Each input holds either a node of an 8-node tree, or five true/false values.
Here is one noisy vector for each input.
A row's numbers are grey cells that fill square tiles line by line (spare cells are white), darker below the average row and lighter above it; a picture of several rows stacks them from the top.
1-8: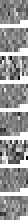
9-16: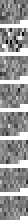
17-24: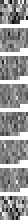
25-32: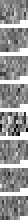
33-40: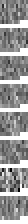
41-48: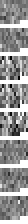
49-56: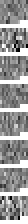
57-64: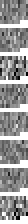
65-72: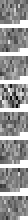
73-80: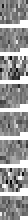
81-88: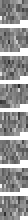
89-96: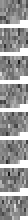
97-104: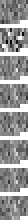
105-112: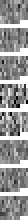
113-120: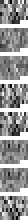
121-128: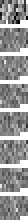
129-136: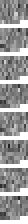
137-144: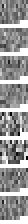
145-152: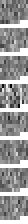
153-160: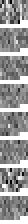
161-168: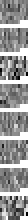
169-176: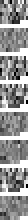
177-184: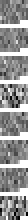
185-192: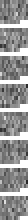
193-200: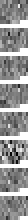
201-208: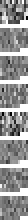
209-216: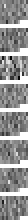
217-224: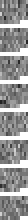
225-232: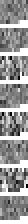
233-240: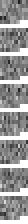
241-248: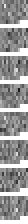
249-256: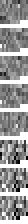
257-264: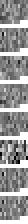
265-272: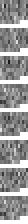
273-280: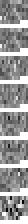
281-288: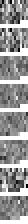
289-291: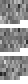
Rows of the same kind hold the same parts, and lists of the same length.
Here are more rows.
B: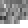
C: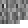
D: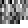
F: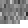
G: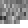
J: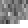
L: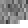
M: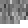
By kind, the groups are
B, C, F, G, J, L, M
D

